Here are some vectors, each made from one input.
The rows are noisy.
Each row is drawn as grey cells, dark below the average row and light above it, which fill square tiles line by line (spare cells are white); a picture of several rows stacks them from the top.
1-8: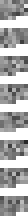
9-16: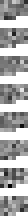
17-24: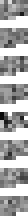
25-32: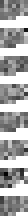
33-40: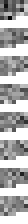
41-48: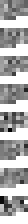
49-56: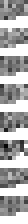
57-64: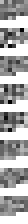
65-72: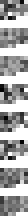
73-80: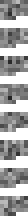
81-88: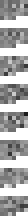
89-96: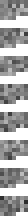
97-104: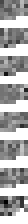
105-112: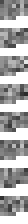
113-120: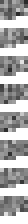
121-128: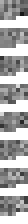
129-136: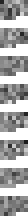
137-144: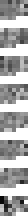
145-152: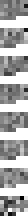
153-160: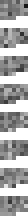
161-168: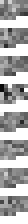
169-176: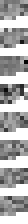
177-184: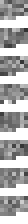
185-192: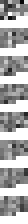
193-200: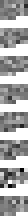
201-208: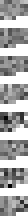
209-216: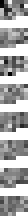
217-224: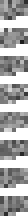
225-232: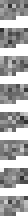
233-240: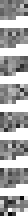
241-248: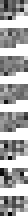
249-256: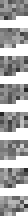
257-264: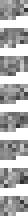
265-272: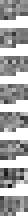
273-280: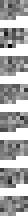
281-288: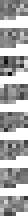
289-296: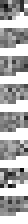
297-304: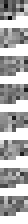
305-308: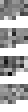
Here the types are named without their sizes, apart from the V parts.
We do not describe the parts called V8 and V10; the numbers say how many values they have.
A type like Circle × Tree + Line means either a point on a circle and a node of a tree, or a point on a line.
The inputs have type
Bool × Bool × Bool × Bool × Tree + Line + V8 × V8 × V10.
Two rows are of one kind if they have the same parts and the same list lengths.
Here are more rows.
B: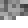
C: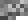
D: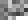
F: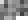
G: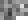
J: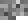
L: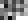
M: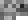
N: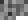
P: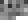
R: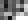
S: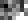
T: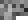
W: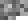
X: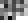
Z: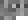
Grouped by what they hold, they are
B, C, D, F, M, T, W
G, J, N, P, Z
L, R, S, X

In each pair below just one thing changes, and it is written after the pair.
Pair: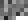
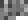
one of the four true/false values
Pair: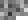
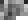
one of the four true/false values
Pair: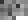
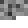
one of the four true/false values
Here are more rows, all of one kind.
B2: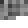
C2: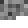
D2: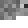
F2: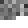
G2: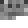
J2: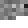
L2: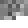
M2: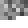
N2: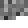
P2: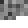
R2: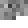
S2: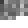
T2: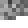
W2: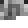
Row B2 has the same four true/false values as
C2, G2, P2 and W2.
